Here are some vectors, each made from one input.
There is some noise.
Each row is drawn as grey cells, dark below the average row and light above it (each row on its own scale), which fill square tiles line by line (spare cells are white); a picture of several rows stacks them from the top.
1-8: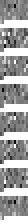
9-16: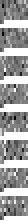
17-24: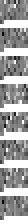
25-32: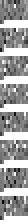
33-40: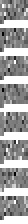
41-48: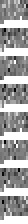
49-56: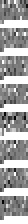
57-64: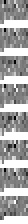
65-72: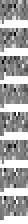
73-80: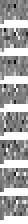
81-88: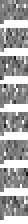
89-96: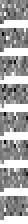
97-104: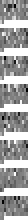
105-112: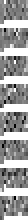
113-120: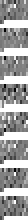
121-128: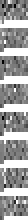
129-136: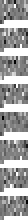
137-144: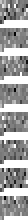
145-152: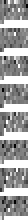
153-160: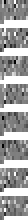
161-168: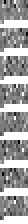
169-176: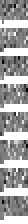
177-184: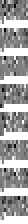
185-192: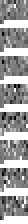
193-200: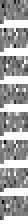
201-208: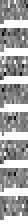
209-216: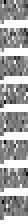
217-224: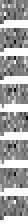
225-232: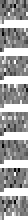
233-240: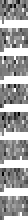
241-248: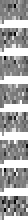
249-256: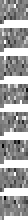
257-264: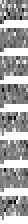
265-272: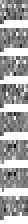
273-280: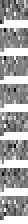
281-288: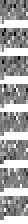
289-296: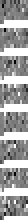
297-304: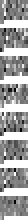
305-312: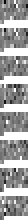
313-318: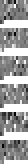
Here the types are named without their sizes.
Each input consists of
a point on a line and a true/false value.
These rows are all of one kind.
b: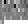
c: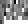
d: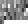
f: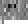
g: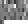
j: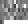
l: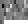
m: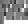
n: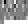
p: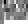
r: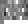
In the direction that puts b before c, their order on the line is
j, n, p, b, d, r, c, m, l, g, f.
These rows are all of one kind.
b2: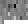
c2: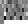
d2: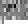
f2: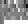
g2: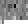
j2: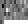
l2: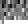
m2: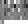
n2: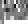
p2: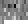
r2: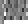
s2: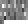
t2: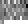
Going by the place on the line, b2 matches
c2, g2, p2 and r2.
